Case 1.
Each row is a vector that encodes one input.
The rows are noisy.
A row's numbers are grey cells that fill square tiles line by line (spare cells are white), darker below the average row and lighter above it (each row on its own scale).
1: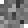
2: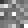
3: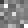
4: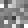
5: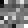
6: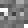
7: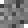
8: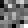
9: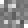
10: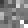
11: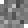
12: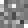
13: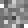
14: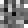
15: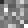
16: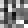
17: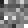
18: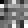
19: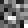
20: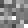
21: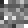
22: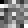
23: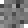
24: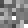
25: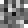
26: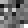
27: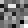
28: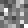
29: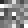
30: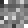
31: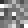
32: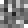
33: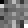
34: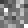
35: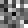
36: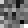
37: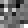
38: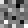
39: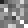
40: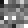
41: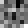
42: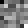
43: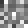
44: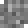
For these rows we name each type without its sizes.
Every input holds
a label.
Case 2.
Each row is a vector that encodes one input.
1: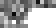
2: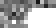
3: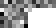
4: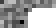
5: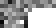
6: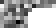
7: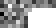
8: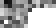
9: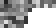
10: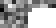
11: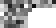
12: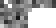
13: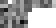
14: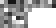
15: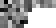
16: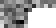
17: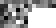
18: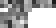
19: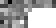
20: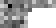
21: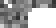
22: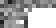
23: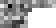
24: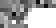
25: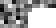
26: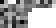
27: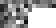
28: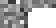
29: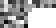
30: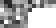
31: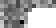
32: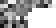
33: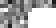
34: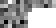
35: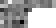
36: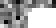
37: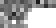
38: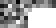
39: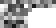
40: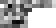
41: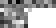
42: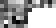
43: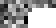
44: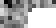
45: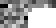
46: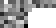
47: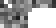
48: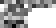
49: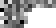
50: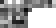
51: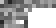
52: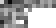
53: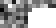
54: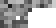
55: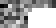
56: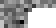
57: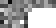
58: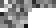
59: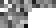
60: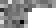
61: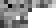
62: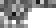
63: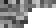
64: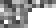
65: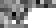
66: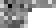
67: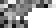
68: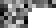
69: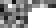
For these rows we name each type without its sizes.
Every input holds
either a fixed value, or four true/false values.
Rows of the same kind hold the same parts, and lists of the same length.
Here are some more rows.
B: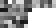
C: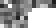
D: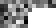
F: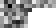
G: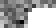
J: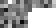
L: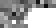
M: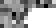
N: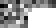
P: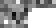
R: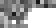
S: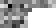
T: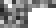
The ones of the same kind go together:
B, C, D, F, G, J, N, S, T
L, M, P, R

